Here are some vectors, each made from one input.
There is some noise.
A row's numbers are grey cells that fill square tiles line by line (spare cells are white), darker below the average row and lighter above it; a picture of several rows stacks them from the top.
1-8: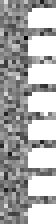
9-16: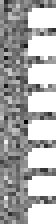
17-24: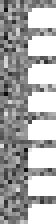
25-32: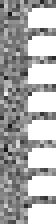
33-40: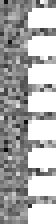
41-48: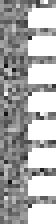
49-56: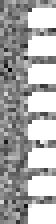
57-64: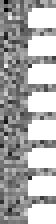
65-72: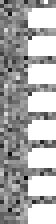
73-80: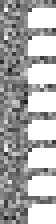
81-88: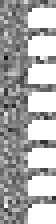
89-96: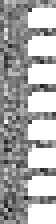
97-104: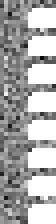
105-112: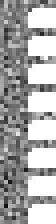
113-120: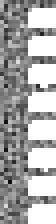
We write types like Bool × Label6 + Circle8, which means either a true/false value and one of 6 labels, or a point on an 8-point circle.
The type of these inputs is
Label6 × (Line5 + Line6).
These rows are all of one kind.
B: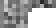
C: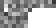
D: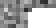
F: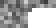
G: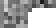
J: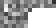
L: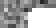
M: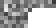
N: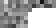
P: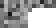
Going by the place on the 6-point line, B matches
C, G, J and M.
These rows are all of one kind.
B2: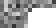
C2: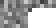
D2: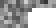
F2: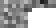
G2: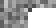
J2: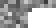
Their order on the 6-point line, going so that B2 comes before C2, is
B2, G2, C2, F2, D2, J2.
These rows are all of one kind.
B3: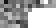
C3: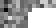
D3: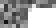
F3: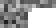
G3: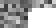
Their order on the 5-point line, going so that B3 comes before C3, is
B3, C3, F3, D3, G3.
